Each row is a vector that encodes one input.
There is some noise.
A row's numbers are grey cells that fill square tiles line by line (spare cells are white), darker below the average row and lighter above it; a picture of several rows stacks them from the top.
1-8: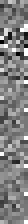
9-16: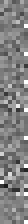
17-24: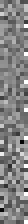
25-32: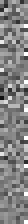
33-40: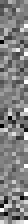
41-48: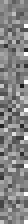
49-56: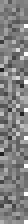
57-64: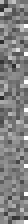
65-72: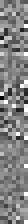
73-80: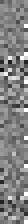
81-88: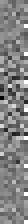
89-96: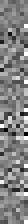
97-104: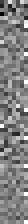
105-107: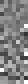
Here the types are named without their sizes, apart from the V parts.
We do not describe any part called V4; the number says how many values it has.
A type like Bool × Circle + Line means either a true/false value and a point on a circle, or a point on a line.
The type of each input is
Bool × V4 + List(Line).
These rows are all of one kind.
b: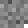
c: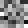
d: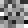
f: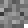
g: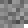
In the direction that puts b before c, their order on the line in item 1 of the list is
g, b, f, c, d.
